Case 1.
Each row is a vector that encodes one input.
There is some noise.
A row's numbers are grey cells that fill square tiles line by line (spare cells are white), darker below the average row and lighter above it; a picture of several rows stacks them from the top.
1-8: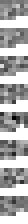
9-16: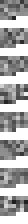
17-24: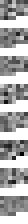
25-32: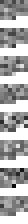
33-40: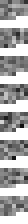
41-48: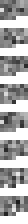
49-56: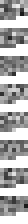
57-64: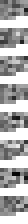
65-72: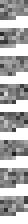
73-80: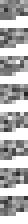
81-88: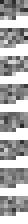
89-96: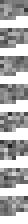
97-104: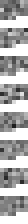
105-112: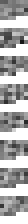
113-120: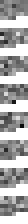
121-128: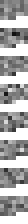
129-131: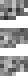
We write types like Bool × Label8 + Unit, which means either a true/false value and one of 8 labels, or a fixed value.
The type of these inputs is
Bool × Line5 + Line12.
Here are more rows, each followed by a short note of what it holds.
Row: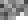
a point on a 5-point line and a true/false value
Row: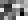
a point on a 5-point line and a true/false value
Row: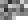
a point on a 5-point line and a true/false value
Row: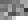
a point on a 12-point line
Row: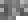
a point on a 5-point line and a true/false value
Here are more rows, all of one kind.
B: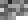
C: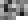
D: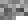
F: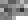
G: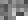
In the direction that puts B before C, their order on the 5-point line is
F, D, B, C, G.
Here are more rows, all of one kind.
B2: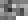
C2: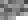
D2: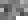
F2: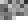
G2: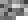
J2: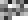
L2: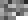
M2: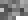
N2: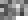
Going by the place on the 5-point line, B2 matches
C2, G2 and J2.
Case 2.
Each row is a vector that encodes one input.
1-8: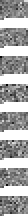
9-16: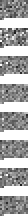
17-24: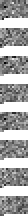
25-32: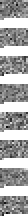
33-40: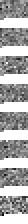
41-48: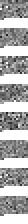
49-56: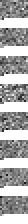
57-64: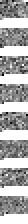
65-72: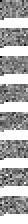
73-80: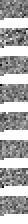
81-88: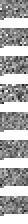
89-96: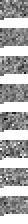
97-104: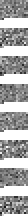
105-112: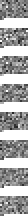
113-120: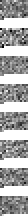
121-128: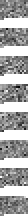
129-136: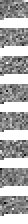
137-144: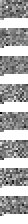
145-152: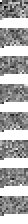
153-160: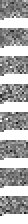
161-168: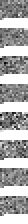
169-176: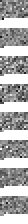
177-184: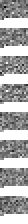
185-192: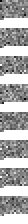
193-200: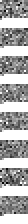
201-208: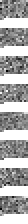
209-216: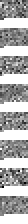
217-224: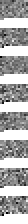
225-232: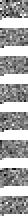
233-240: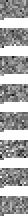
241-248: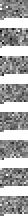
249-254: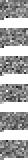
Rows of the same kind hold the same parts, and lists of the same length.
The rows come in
2 kinds.
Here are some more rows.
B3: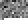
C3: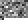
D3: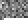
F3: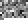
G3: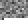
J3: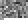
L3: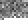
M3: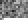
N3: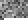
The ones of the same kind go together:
B3, G3, L3, M3
C3, D3, F3, J3, N3

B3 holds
a node of a 13-node tree.
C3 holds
a point on a 5-point circle and one of 4 labels.
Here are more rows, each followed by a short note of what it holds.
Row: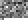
a point on a 5-point circle and one of 4 labels
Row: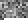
a point on a 5-point circle and one of 4 labels
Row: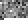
a point on a 5-point circle and one of 4 labels
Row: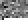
a node of a 13-node tree
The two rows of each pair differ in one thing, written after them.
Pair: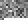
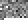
the place on the 5-point circle
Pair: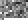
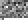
the place on the 5-point circle
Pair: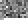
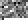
the place on the 5-point circle
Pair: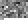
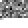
the place on the 5-point circle
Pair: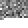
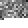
the place on the 5-point circle
